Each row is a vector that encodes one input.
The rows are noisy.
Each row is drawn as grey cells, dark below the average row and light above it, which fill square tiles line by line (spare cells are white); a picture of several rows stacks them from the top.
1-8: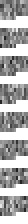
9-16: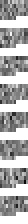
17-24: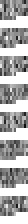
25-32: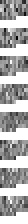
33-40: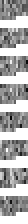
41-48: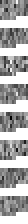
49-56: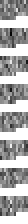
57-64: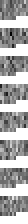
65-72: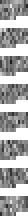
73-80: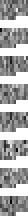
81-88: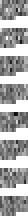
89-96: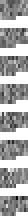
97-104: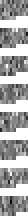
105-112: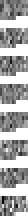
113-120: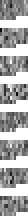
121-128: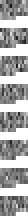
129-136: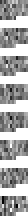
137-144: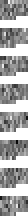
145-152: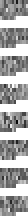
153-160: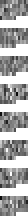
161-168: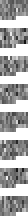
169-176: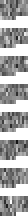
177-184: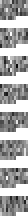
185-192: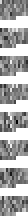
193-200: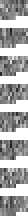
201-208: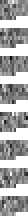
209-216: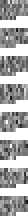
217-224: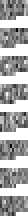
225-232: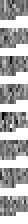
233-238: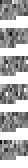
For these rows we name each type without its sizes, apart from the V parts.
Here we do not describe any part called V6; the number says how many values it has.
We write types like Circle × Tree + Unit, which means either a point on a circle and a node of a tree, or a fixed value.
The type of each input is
List(Bool × V6 + Line).
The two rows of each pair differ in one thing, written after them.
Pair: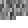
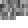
the value of V6 in item 1 of the list
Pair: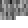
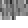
the value of V6 in item 2 of the list
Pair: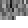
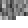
the value of V6 in item 2 of the list
